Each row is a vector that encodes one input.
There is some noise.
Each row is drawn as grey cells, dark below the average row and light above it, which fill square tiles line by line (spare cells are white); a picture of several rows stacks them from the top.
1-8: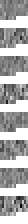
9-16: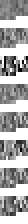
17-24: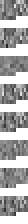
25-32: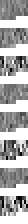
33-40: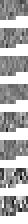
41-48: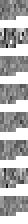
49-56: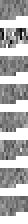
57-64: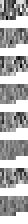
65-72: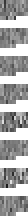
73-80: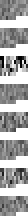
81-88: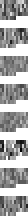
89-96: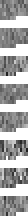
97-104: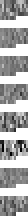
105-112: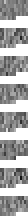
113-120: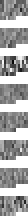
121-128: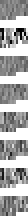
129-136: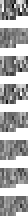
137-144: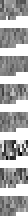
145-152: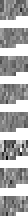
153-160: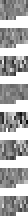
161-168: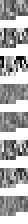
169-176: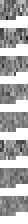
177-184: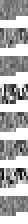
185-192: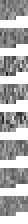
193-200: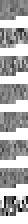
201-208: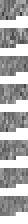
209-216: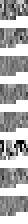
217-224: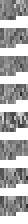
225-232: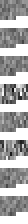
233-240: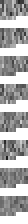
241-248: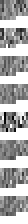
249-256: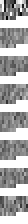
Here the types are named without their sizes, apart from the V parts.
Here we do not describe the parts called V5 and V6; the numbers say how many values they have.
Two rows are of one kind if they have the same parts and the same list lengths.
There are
2 kinds of row.
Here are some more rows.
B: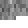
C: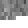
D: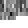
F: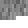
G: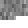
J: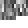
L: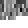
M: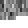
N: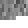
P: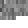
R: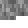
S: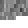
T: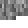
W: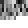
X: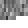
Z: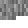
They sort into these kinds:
B, F, G, N, W, X
C, D, J, L, M, P, R, S, T, Z

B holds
a true/false value, a value of V5 and a value of V6.
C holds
a node of each of two trees and a value of V5.
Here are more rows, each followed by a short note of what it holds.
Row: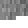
a node of each of two trees and a value of V5
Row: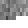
a true/false value, a value of V5 and a value of V6
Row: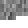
a node of each of two trees and a value of V5
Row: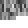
a true/false value, a value of V5 and a value of V6
